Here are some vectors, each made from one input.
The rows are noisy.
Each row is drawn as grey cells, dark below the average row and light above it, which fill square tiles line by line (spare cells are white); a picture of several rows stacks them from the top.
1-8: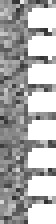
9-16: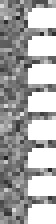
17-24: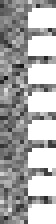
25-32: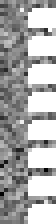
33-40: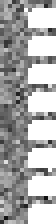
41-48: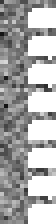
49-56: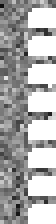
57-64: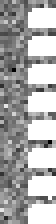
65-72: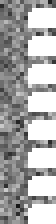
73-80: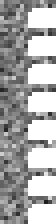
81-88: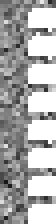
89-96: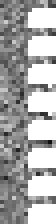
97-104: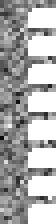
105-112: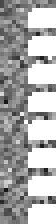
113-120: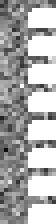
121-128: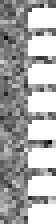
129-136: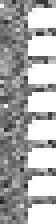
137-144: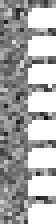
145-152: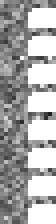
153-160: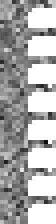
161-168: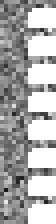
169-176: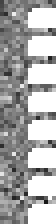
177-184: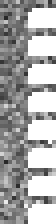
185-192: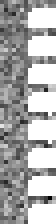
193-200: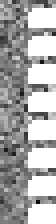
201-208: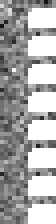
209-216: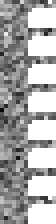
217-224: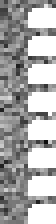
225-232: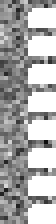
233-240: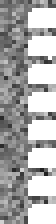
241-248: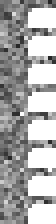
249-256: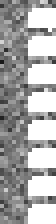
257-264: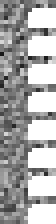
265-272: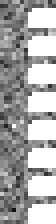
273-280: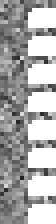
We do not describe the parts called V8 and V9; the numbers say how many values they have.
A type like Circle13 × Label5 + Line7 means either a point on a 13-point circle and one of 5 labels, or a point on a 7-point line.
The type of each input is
Circle6 × V8 + Label7 × V9.
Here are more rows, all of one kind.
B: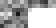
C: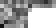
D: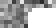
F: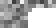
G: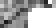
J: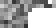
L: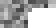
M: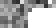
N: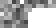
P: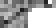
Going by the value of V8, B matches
D, F and N.
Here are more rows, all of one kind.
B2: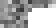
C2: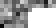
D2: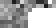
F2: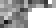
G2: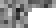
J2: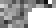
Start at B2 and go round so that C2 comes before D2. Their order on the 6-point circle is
B2, G2, C2, F2, J2, D2.
